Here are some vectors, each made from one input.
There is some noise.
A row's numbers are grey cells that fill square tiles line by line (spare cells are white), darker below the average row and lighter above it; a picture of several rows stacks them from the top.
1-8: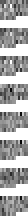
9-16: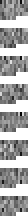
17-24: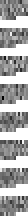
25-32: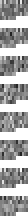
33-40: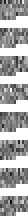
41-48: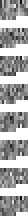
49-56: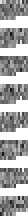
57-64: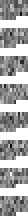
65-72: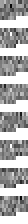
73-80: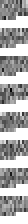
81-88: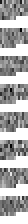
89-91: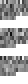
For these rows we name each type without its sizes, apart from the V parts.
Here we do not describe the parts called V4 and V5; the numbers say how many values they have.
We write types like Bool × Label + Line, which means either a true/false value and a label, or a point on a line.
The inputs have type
(Bool × V4 + V5) × (Circle + Unit).
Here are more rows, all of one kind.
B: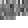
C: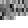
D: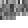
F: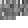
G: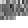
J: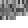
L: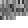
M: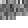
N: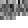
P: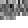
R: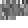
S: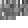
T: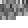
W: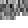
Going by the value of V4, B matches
D, F and S.
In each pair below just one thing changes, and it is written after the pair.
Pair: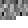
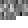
the true/false value
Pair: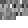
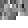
the place on the circle
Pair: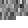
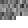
the place on the circle
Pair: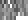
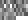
the true/false value
